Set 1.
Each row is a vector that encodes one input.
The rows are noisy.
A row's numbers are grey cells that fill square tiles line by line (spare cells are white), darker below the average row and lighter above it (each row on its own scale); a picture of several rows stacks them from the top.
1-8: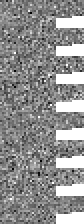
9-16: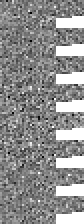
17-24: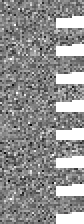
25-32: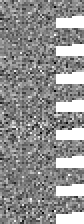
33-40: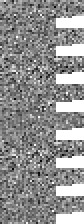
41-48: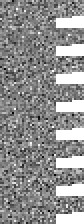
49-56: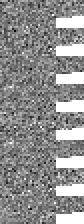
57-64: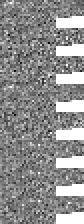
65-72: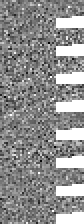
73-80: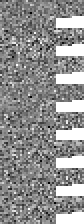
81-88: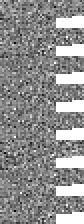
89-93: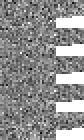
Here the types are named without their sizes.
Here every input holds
either a point on a circle, or a fixed value, or a node of a tree.
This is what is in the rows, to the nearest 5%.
About 50% of them hold a point on a circle. About 10% of them hold a fixed value. The rest hold a node of a tree.
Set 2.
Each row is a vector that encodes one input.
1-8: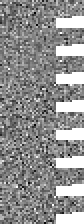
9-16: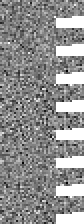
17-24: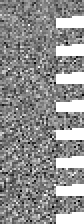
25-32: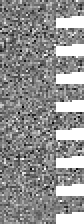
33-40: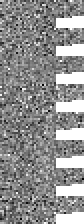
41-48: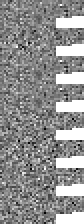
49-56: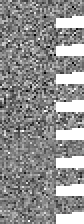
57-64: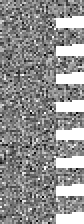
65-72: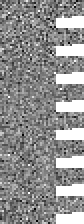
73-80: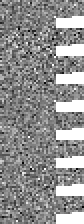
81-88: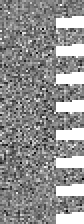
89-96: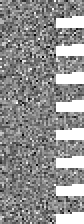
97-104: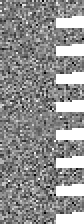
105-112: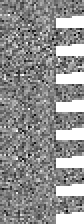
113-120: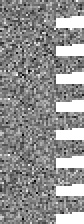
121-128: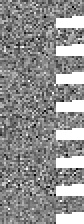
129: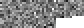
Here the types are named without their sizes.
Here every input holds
either a point on a line, or a node of a tree.
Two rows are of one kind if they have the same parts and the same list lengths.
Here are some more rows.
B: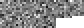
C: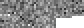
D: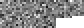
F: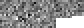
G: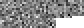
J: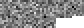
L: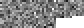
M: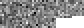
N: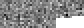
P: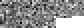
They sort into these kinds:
B, D, G, J, L
C, F, M, N, P

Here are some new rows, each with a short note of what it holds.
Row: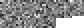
a point on a line
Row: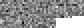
a point on a line
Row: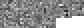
a node of a tree
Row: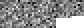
a node of a tree
